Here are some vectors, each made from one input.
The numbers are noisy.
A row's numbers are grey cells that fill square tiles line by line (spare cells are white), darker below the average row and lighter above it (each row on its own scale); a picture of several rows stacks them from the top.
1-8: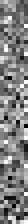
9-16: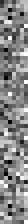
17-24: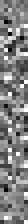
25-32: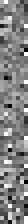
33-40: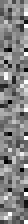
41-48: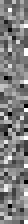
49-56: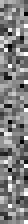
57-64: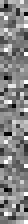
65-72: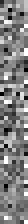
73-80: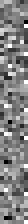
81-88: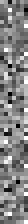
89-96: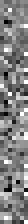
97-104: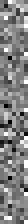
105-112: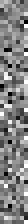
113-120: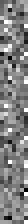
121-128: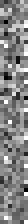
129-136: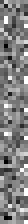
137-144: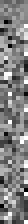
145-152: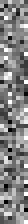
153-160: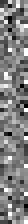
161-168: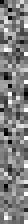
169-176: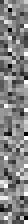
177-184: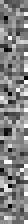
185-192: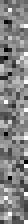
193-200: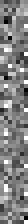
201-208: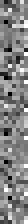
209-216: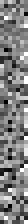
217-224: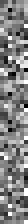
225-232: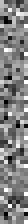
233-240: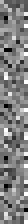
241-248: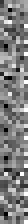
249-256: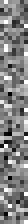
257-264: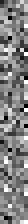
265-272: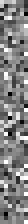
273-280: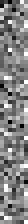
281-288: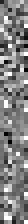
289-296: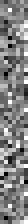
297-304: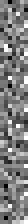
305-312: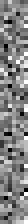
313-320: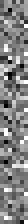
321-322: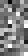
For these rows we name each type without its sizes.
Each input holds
either a point on a circle and a true/false value, or a fixed value.
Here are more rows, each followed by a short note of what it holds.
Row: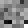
a point on a circle and a true/false value
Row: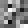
a fixed value
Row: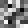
a fixed value
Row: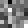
a point on a circle and a true/false value
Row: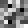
a fixed value
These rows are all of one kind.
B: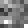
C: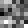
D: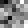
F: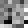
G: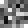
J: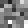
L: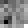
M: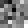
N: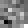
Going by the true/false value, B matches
C and F.
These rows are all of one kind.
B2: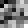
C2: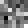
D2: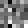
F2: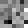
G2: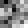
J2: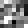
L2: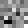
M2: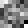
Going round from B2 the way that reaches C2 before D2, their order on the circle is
B2, C2, M2, F2, L2, G2, J2, D2.
